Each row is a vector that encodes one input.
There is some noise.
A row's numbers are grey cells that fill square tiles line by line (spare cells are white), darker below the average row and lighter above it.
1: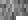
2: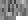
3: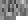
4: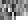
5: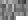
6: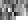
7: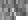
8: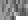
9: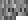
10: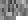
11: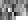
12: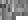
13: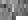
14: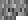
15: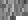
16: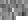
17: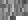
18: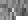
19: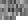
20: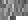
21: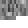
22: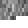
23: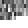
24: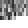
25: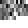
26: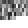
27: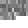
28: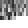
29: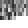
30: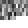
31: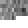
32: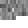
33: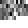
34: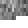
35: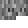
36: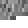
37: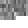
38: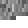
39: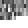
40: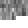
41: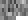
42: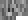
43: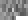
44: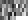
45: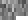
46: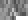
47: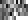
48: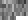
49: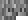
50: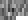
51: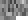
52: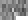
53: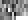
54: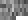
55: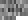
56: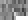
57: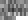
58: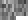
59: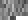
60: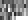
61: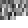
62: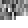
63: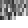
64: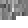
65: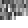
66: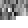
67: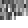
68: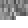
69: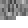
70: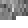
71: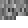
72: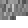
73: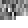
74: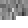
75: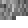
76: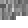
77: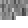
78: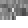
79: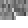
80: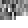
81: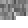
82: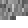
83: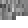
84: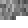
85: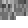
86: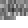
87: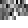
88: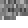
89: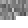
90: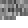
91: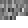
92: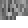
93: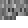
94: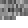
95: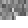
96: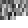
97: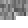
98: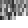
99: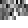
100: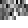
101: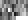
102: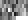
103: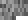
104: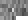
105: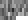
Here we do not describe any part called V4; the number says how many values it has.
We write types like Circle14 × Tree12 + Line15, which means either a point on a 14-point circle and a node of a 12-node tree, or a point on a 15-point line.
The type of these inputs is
Line5 + List2(Bool × V4).
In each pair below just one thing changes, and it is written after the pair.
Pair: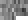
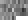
the true/false value in item 2 of the list
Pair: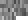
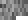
the true/false value in item 1 of the list
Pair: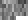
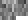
the true/false value in item 2 of the list
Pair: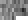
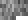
the true/false value in item 1 of the list
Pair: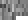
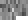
the true/false value in item 1 of the list
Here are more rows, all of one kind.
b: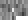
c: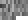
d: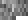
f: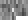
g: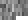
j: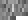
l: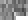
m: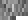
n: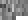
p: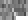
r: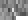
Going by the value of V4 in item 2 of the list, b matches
f, j and r.
